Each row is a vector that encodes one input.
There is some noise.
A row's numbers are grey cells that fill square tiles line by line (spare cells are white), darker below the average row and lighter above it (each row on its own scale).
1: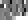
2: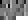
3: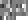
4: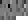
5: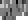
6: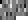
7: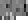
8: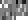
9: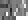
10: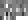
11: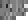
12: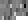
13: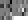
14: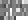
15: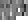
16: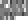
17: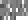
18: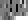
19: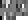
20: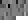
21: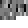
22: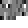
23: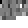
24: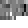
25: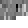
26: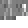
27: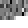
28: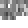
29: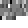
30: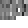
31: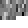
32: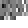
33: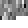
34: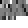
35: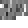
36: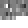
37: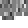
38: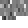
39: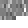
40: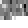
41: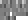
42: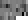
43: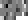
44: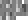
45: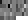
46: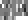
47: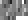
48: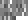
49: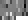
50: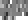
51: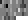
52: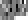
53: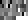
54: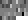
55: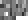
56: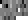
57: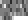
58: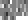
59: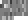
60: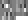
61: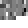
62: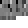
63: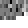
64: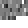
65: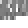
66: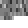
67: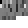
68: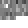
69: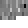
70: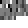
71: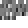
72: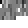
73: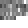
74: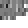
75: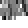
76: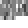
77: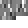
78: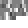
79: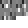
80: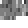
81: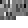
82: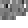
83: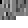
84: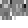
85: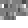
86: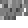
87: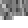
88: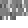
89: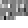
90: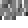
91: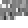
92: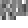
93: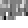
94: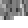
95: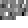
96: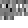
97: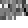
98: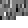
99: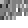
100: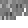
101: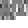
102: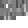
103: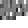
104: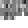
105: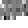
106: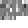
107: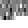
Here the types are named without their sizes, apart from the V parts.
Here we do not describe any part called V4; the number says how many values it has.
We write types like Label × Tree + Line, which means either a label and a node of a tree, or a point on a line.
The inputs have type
(Bool × Line + Label) × Line × V4.
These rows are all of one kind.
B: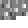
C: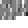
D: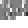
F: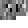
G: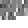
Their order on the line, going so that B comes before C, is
F, B, G, C, D.
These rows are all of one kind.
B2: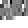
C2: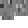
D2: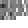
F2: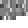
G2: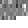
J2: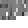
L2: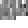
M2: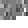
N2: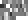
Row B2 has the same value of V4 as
F2 and N2.
